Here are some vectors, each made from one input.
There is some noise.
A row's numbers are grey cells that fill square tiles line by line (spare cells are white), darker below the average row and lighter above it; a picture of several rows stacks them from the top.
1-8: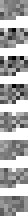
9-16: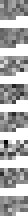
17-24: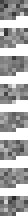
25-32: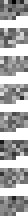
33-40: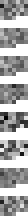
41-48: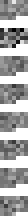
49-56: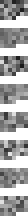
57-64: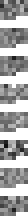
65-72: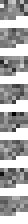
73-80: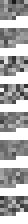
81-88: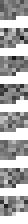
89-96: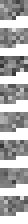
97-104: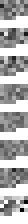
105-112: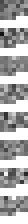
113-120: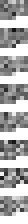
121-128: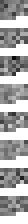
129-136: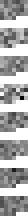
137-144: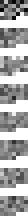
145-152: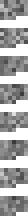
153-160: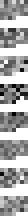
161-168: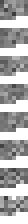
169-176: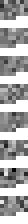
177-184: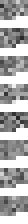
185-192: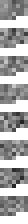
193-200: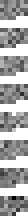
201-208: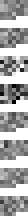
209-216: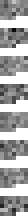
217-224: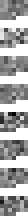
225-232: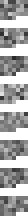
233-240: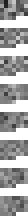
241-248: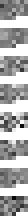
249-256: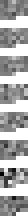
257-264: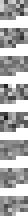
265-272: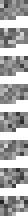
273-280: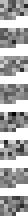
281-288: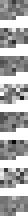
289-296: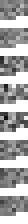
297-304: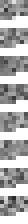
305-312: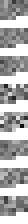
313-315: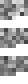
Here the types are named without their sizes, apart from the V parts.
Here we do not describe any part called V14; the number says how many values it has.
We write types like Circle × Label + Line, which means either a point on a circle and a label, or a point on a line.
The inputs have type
Bool × (Line + V14) + Label.
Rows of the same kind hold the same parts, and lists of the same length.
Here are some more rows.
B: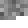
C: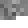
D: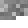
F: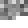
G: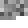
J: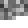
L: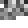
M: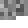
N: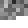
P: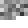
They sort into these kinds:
B, C, D, G, M, P
F, L
J, N

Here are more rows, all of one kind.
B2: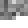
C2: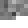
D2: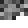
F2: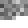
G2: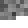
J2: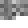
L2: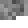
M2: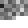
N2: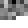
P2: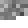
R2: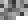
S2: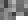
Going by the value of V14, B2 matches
C2, G2, L2 and R2.
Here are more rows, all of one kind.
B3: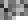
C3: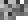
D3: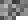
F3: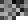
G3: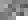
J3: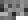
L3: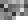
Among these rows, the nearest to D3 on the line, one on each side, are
B3 and L3.
